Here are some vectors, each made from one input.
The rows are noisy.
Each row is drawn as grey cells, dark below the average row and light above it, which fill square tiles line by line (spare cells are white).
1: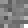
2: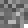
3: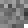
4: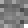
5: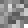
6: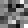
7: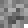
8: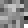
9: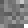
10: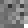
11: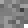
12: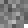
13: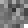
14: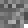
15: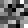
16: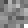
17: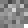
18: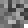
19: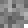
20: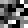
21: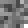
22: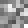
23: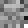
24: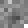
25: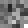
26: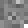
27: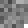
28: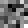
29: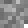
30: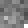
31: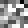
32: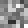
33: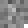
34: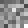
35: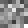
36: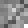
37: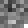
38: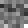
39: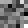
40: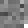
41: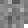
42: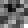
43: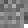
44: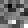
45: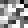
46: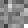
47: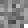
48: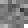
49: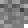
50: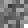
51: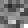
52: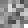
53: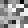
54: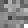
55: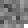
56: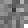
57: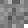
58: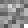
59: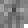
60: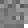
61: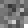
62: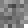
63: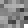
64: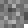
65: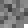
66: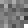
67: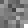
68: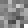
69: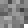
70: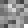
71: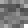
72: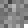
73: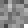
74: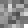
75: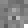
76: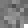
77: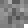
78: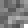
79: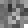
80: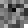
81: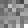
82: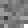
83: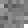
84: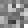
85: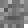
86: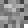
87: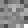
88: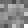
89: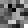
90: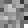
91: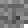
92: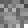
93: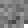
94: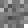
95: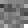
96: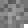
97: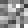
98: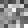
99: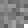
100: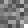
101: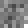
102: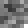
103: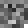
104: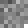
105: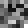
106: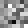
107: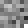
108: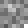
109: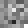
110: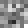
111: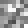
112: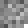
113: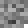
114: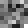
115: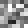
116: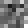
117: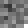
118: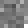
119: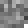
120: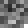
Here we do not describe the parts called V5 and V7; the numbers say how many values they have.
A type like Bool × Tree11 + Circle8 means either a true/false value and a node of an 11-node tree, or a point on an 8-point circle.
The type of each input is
(Bool × V5 + V7) × Tree8.
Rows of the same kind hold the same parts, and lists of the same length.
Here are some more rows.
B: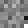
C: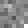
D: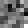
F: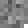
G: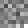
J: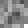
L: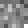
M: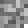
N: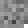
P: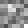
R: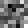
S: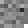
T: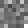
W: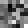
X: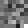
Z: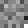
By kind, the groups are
B, C, F, L, M, P, W, X, Z
D, G, J, N, R, S, T

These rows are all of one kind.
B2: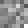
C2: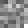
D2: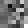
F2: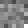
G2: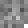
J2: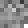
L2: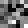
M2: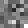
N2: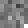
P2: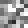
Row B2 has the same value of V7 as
D2 and G2.
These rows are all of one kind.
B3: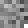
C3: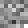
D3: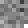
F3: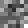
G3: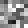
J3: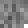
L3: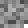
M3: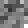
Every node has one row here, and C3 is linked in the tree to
L3 and M3.
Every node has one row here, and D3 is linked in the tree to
B3 and L3.
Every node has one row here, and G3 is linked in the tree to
F3.
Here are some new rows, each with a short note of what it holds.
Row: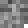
a node of an 8-node tree and a value of V7
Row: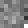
a node of an 8-node tree and a value of V7
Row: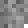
a node of an 8-node tree and a value of V7
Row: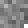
a node of an 8-node tree, a true/false value and a value of V5
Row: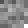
a node of an 8-node tree and a value of V7
